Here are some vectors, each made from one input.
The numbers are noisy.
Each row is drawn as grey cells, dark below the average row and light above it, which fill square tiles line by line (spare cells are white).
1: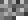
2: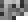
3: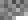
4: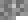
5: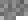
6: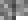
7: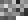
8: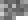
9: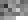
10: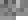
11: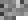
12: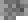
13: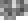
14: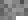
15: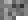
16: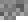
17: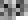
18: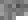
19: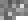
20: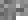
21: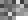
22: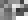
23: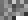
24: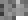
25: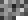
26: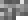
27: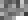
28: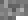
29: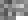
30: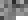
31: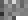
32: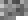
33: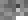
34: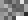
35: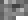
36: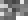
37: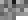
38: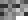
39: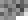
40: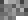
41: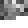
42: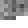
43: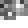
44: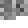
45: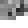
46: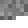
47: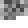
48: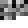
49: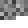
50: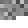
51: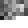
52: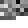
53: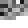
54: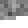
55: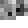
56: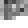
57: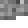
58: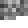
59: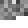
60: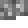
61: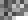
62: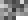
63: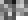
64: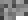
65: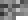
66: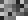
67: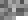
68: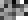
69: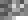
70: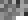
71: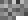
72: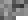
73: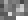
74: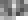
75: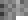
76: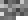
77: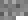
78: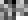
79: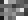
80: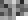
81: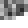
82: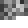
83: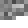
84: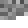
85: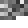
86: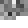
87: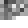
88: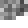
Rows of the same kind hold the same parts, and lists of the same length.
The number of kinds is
2.
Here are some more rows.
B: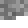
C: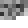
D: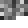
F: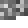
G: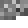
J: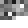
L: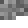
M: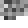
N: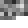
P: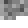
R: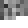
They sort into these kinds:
B, C, D, F, J, L, M, N
G, P, R

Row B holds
a point on a 7-point line and a node of an 8-node tree.
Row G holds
one of 5 labels and a node of an 8-node tree.
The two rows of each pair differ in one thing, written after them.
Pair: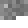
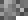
the node of the tree
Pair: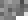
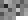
the place on the 7-point line
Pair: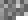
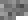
the node of the tree
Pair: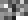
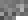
the node of the tree
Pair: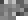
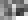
the place on the 7-point line
